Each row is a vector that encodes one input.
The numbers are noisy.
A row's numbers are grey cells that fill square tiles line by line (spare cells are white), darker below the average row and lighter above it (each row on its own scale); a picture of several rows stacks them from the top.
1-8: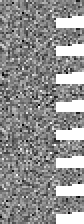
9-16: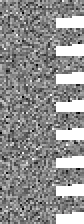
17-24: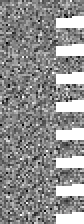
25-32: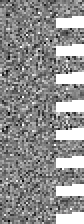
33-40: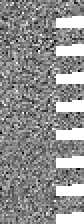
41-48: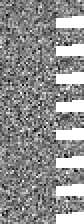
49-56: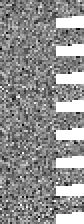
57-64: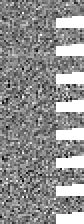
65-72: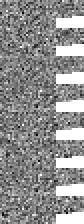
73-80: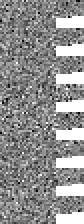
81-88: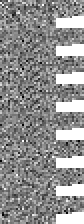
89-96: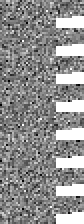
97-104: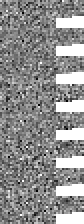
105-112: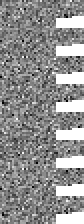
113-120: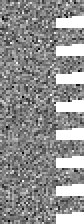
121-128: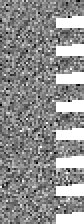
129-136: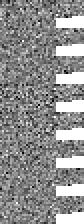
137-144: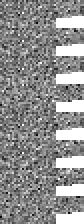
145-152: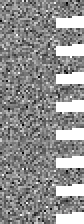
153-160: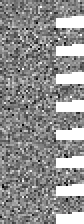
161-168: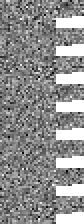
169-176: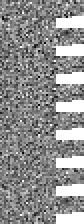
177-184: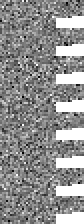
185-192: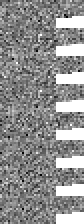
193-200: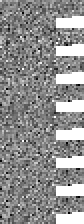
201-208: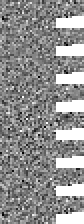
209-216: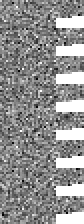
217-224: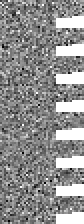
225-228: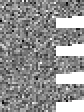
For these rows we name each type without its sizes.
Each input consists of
either three true/false values, or a list of points on a circle.
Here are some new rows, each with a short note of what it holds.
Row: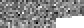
a list of one item
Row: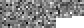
three true/false values
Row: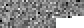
three true/false values
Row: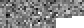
a list of two items
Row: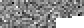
three true/false values
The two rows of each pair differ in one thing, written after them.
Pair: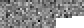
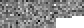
the place on the circle in item 1 of the list
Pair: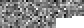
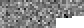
the place on the circle in item 1 of the list
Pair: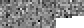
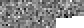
the place on the circle in item 1 of the list
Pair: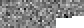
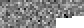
the place on the circle in item 2 of the list
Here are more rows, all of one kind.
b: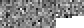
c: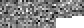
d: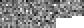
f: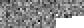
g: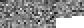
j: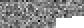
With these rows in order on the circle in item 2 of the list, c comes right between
b and g.
